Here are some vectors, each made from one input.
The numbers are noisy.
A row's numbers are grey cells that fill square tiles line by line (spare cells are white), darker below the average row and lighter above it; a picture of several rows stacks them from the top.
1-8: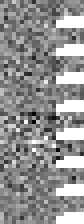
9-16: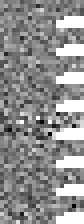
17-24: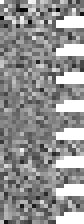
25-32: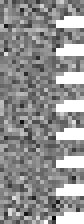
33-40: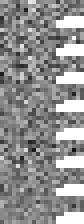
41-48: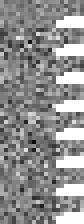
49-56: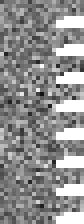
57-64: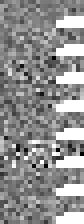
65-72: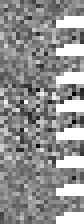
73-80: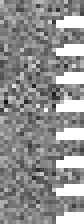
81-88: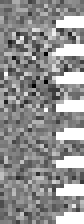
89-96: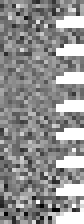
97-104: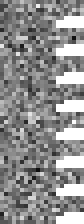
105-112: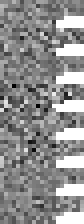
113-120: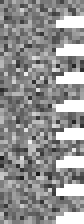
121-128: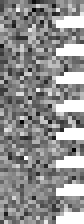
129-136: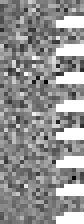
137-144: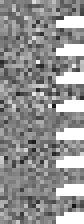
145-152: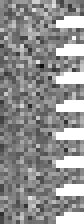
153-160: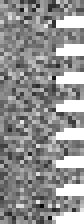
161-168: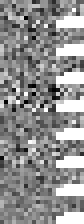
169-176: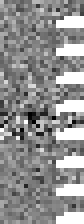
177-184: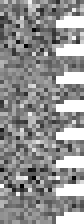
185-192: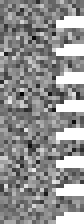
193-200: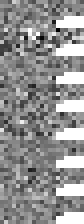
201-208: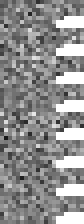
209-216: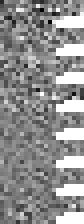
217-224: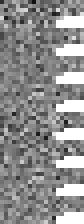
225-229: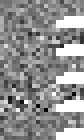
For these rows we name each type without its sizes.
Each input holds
a label and a true/false value.
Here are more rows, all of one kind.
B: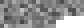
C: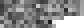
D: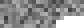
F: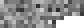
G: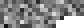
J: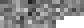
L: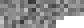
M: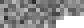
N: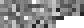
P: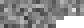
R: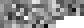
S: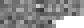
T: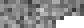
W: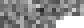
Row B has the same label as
M, R, S and W.
